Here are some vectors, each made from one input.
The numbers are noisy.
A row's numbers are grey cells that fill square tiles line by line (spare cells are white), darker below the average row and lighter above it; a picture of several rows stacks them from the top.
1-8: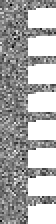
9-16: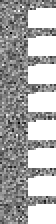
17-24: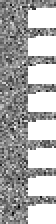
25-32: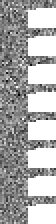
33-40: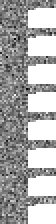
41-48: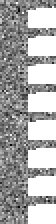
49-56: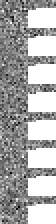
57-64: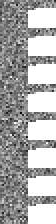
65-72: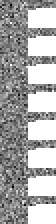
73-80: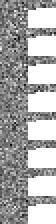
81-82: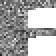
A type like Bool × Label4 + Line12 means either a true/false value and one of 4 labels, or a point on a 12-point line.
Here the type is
(Bool × Circle6 + Unit) × Circle6 + Line5.
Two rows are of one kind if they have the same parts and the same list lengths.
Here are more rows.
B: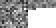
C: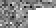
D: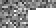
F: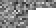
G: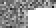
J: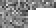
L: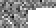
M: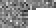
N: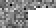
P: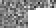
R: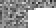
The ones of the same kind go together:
B, C, D, L
F, J, M, N
G, P, R

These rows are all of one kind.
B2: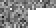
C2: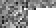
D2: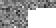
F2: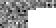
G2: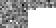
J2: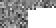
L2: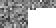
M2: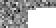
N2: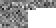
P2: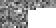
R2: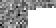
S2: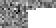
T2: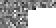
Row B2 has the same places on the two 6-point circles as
L2 and P2.
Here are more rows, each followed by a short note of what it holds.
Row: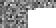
a point on a 5-point line
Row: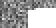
a point on a 5-point line
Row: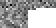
a point on a 6-point circle
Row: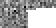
a point on each of two 6-point circles and a true/false value
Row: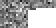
a point on each of two 6-point circles and a true/false value
